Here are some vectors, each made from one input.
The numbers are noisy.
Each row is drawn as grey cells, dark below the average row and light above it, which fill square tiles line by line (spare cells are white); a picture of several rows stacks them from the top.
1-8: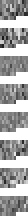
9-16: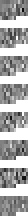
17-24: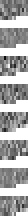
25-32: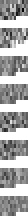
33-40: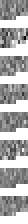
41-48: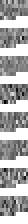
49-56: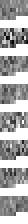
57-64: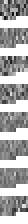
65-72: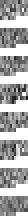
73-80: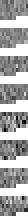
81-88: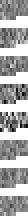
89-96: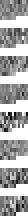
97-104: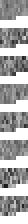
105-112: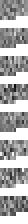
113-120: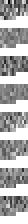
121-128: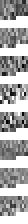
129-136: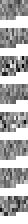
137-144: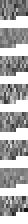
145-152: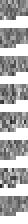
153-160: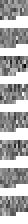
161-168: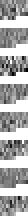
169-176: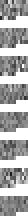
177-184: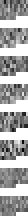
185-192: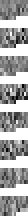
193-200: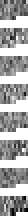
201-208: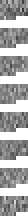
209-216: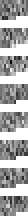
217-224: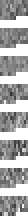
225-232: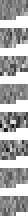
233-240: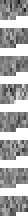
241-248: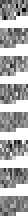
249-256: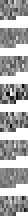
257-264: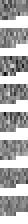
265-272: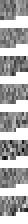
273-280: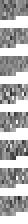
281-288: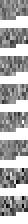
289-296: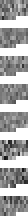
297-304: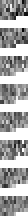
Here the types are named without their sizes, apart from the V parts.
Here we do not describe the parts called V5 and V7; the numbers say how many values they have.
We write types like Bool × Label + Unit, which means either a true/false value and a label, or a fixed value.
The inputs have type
((Bool × Bool × Bool + V7) × Circle + Unit) × V5.
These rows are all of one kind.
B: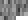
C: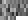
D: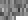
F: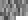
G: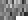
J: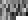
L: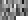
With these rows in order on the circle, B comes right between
C and J.
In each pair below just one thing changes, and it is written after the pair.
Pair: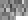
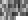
the value of V5
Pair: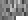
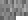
one of the three true/false values
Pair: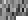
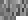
the value of V5
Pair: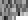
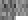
the value of V5
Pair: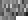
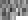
one of the three true/false values
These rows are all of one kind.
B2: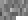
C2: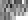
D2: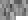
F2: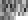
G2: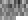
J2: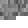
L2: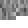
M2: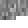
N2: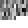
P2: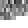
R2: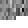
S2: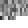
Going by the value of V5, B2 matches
C2, M2 and S2.
